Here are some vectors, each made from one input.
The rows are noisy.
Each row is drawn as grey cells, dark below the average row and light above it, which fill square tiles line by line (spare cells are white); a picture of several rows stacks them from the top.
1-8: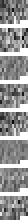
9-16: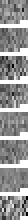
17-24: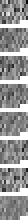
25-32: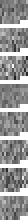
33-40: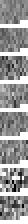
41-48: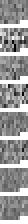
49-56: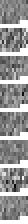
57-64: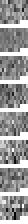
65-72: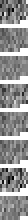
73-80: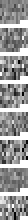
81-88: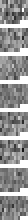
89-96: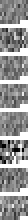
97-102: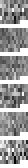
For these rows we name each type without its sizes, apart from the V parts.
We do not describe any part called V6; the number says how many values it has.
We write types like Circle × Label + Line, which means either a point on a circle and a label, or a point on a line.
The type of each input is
Bool × (Line + V6).
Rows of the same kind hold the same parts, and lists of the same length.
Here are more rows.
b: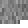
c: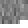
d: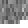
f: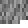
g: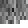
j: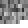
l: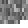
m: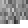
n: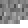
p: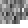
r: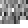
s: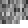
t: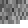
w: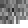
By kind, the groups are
b, f, g, l
c, d, j, m, n, p, r, s, t, w

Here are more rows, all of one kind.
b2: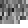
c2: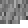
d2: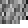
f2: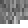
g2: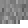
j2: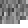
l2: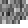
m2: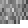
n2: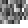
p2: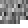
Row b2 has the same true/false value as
g2, j2, l2 and m2.
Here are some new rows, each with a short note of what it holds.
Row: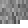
a point on a line and a true/false value
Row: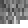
a point on a line and a true/false value
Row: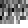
a point on a line and a true/false value
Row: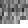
a point on a line and a true/false value
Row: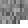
a point on a line and a true/false value
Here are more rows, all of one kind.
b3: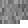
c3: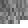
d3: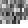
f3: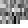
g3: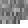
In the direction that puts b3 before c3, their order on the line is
b3, d3, g3, f3, c3.
